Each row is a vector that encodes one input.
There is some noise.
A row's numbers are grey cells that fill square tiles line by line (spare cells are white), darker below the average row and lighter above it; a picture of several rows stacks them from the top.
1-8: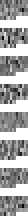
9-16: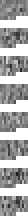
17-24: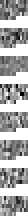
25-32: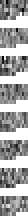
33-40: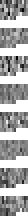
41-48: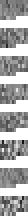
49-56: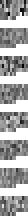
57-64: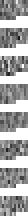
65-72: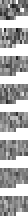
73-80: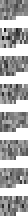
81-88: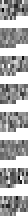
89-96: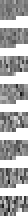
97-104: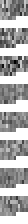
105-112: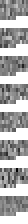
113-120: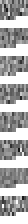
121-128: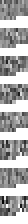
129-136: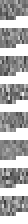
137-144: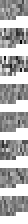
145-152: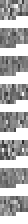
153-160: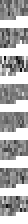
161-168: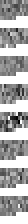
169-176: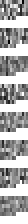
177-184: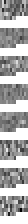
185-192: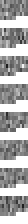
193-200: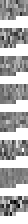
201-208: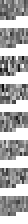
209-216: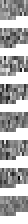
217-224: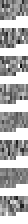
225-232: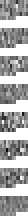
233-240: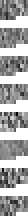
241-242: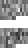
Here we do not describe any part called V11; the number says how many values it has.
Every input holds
one of 6 labels, a point on a 6-point line, a point on a 10-point line, a node of a 9-node tree and a value of V11.
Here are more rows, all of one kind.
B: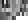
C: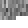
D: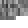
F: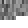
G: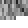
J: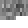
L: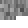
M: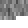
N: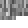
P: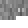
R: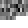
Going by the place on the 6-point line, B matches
C, J, P and R.
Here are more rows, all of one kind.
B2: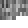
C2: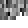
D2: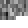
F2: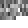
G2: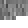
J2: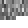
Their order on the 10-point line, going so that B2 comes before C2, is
B2, G2, D2, J2, C2, F2.
